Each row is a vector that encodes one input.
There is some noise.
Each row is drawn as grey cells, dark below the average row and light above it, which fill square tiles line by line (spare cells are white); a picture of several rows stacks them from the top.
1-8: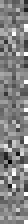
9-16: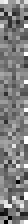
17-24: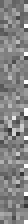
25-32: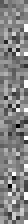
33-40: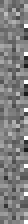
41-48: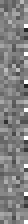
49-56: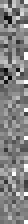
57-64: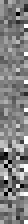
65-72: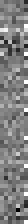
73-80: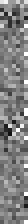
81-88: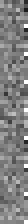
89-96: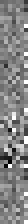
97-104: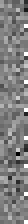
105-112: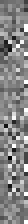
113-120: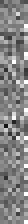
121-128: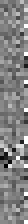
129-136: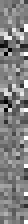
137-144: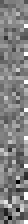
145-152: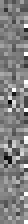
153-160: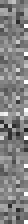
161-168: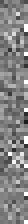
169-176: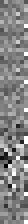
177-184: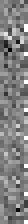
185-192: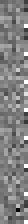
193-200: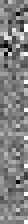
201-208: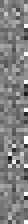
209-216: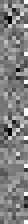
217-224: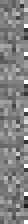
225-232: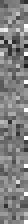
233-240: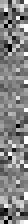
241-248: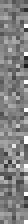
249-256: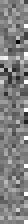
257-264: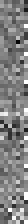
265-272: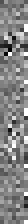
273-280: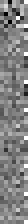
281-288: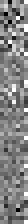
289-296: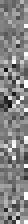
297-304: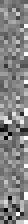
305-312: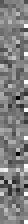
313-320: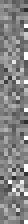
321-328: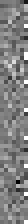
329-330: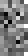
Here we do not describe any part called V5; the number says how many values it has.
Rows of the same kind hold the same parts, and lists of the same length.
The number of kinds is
4.
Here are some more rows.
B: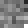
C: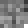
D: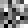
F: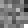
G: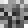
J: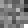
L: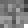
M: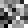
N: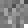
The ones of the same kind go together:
B, C, F, J, L
D, M
G
N

